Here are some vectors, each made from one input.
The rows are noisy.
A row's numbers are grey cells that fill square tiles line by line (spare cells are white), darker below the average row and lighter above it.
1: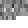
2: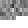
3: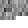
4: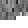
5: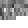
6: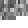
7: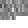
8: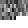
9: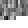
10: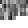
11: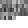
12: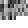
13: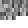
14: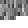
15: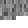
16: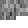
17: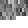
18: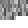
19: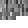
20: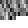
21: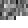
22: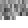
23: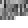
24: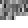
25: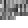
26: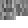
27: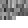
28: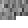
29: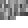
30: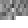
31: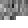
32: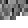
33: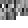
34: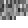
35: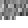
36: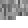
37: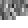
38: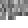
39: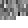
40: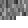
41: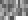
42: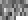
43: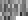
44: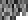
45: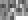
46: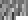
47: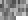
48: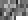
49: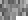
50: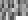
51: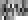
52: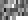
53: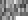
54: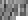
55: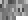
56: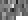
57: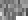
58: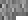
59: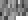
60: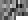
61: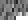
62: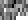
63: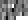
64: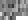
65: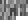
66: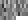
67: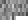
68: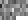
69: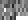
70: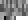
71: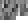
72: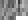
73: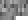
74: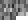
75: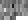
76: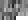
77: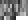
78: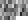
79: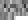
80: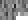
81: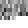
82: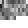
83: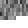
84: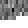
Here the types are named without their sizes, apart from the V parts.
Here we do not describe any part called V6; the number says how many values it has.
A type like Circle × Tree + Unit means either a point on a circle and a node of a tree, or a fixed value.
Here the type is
Bool × (Line + V6).
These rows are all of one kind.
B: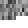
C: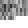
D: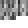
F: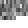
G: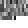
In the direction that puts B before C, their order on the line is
B, F, D, G, C.
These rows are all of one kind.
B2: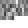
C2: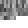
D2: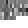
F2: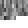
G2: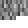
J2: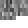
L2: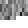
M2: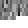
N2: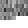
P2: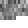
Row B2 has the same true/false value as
L2 and P2.
